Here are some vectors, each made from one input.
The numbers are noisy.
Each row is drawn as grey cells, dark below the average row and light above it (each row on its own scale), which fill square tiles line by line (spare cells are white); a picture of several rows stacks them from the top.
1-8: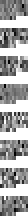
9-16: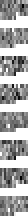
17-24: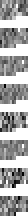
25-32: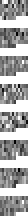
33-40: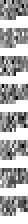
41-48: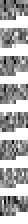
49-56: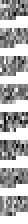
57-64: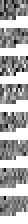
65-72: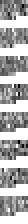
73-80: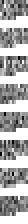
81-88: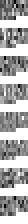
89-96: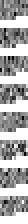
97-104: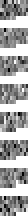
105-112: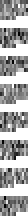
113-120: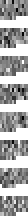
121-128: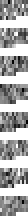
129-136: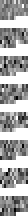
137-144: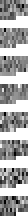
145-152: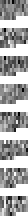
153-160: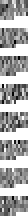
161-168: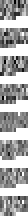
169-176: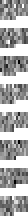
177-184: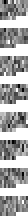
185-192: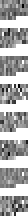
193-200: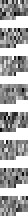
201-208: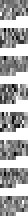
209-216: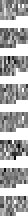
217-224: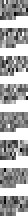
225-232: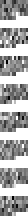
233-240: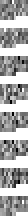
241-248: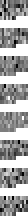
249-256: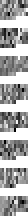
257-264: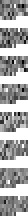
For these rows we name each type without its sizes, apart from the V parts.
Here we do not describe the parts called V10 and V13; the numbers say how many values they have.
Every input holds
a point on a circle, together with either a true/false value and a value of V10, or a value of V13.
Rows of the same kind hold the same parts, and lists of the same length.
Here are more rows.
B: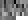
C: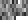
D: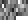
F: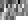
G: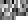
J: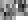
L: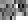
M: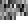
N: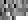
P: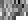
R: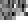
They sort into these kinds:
B, F, J, L, M, P, R
C, D, G, N

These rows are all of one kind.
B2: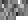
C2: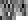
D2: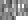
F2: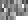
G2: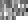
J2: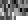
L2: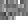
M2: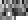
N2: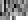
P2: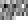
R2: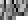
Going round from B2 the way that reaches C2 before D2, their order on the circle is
B2, M2, R2, N2, J2, C2, L2, P2, D2, F2, G2.
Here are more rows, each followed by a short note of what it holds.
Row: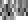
a point on a circle, a true/false value and a value of V10
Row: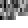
a point on a circle and a value of V13
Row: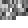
a point on a circle and a value of V13
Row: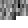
a point on a circle, a true/false value and a value of V10
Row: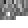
a point on a circle and a value of V13
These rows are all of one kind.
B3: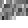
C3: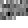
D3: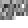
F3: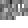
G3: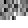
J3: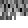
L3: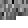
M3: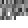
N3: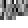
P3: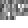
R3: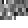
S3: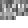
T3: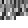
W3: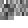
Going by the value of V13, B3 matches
J3, M3, R3 and T3.
